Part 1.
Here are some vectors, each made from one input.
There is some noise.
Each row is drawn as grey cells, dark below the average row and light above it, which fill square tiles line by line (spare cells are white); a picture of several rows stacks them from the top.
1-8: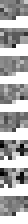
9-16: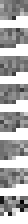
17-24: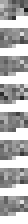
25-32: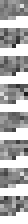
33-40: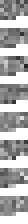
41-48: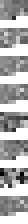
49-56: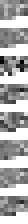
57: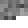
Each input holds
a list of up to two points on a 6-point circle.
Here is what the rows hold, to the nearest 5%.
All of them are lists of up to two points on a 6-point circle: about 10% are empty, 40% hold one and 50% two.
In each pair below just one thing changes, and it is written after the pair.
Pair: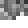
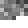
the place on the 6-point circle in item 2 of the list
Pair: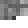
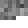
the place on the 6-point circle in item 2 of the list
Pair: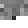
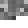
the place on the 6-point circle in item 1 of the list
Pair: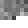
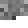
the place on the 6-point circle in item 1 of the list
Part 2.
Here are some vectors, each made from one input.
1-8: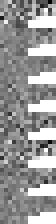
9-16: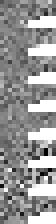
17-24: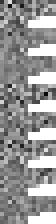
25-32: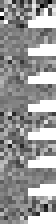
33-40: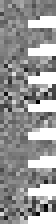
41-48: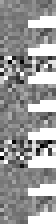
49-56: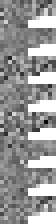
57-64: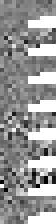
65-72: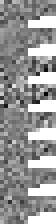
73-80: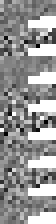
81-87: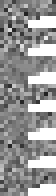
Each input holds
a list of up to two points on a 5-point line.
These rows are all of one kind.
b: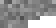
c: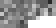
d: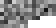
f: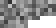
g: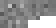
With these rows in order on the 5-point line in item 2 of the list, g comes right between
b and d.
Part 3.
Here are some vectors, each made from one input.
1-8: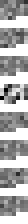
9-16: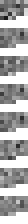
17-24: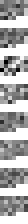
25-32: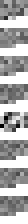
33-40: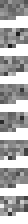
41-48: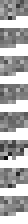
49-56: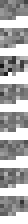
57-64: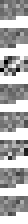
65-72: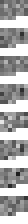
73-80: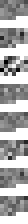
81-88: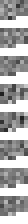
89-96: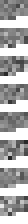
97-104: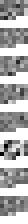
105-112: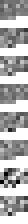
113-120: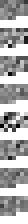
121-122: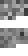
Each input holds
either a point on a 5-point circle and a true/false value, or a fixed value.
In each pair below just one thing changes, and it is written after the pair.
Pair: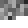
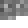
the true/false value
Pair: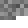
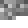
the place on the 5-point circle
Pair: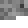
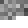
the place on the 5-point circle
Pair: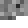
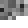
the true/false value
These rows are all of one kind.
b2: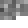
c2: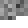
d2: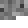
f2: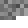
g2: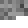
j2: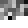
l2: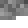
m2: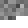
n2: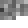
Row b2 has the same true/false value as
d2, g2 and n2.
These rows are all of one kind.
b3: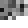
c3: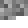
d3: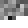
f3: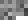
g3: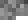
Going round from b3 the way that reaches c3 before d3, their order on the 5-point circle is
b3, f3, c3, g3, d3.
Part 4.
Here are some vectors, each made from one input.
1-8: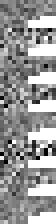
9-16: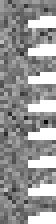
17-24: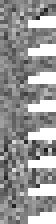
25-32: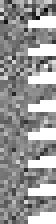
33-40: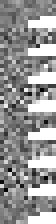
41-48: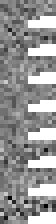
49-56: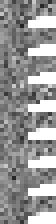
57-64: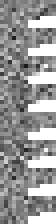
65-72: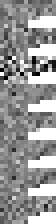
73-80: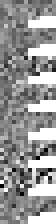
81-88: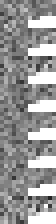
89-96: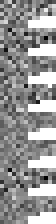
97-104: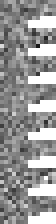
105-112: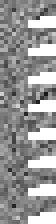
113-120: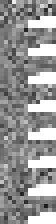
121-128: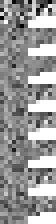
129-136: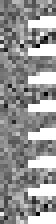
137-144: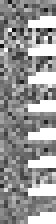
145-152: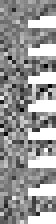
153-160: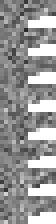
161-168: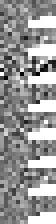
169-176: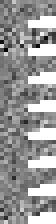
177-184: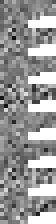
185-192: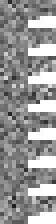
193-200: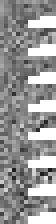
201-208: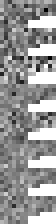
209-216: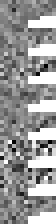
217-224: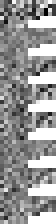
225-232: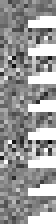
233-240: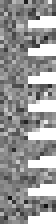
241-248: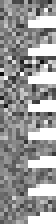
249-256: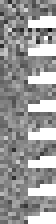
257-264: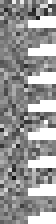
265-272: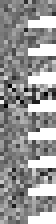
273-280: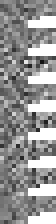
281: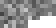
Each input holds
either a point on a 13-point circle, or a point on a 14-point circle, or a fixed value.
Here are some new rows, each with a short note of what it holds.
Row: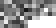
a point on a 13-point circle
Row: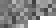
a point on a 13-point circle
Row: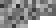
a fixed value
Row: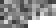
a point on a 13-point circle
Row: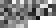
a point on a 13-point circle
